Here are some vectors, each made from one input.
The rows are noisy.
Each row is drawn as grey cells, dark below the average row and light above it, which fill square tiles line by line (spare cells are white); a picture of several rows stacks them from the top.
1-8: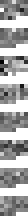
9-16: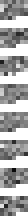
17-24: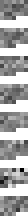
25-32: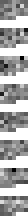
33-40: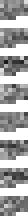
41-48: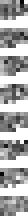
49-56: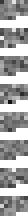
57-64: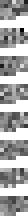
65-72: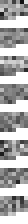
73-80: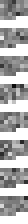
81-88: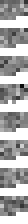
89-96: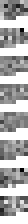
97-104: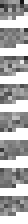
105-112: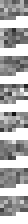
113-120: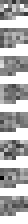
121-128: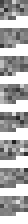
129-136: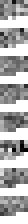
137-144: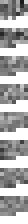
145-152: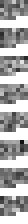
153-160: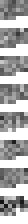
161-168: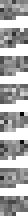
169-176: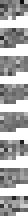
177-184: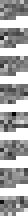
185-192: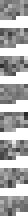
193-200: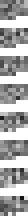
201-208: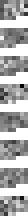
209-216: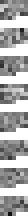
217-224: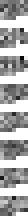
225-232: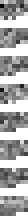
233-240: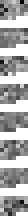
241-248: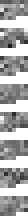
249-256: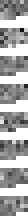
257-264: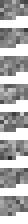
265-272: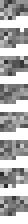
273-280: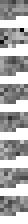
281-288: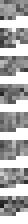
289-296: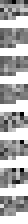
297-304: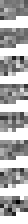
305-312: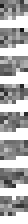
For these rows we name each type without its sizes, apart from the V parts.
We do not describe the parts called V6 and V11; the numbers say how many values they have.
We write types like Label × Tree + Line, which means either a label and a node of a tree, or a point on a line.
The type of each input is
(Bool × Bool × Bool × Bool + V6) × V11 + Circle.
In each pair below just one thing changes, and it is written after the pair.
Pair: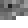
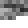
the value of V6
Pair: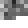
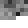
the value of V6
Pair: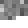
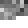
the value of V6
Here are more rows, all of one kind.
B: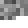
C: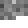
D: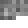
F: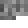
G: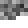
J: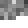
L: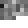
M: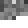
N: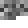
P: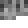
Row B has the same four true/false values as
C and G.
